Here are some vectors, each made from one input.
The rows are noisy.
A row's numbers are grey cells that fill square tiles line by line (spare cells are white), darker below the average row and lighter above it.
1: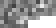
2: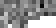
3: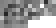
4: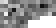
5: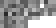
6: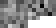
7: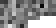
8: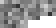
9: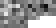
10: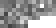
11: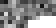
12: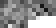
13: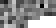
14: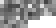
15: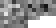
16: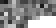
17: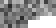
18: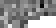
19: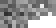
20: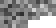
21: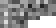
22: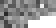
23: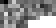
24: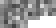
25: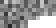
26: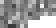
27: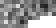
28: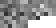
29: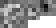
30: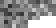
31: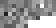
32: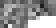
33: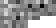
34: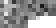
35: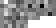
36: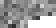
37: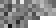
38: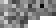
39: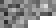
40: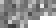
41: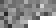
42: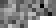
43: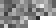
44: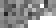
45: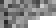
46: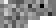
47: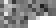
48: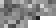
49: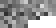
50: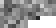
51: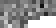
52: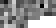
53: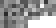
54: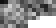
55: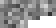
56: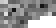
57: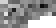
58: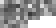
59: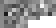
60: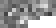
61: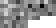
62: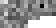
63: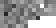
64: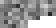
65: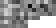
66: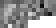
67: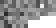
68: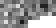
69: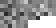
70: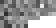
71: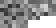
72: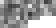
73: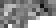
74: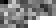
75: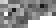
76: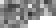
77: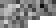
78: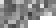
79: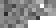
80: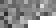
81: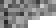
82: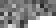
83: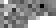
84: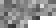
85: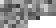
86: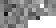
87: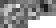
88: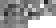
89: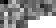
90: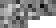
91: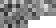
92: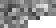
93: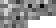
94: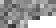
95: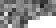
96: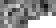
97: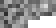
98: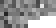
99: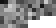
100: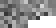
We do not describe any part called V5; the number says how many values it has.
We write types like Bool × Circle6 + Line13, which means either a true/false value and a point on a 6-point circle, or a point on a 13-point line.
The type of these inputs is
Bool × Bool × Bool × (Line7 + V5).
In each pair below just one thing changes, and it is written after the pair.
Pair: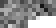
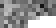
the place on the 7-point line
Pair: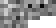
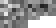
one of the three true/false values
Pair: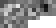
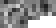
one of the three true/false values
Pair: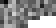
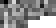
the place on the 7-point line
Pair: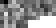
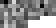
one of the three true/false values
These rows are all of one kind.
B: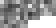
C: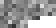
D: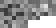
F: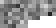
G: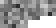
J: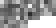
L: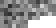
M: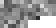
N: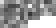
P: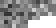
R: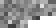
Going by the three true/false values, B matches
J, L, N and P.
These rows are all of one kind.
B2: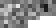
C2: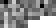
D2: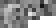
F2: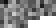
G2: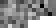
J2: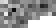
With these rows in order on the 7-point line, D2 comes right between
B2 and G2.
